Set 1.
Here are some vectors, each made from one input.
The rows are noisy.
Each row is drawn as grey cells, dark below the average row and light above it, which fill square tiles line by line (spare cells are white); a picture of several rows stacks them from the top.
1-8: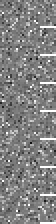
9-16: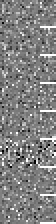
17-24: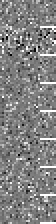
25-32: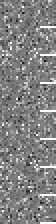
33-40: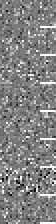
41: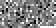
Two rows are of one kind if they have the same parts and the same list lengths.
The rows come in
2 kinds.
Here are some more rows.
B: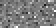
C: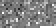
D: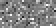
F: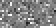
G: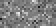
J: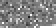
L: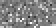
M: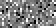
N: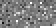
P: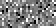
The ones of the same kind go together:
B, C, D, F, G, J, L, N
M, P

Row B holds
one of 5 labels and a true/false value.
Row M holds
a fixed value.
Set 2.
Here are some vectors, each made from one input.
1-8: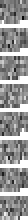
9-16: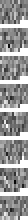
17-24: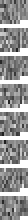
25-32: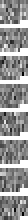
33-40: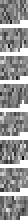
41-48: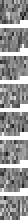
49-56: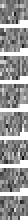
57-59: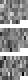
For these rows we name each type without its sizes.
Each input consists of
a point on a line, together with either a fixed value, or four true/false values.
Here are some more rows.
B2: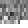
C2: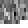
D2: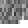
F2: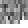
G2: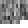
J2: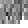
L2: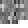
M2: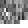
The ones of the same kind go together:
B2, F2, J2
C2, D2, G2, L2, M2

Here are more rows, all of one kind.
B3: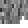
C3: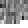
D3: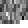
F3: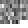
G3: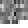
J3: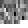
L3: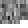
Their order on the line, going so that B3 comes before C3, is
F3, G3, B3, L3, C3, J3, D3.
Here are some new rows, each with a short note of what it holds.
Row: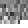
a point on a line
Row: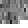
a point on a line and four true/false values
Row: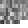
a point on a line and four true/false values
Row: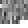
a point on a line and four true/false values
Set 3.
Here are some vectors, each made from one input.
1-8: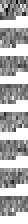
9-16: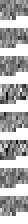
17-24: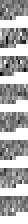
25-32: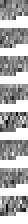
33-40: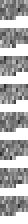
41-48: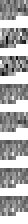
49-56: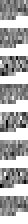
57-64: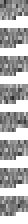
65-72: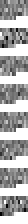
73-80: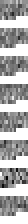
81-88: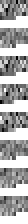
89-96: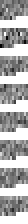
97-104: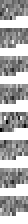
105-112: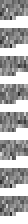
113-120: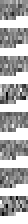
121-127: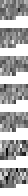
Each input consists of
either one of 4 labels, or three true/false values.
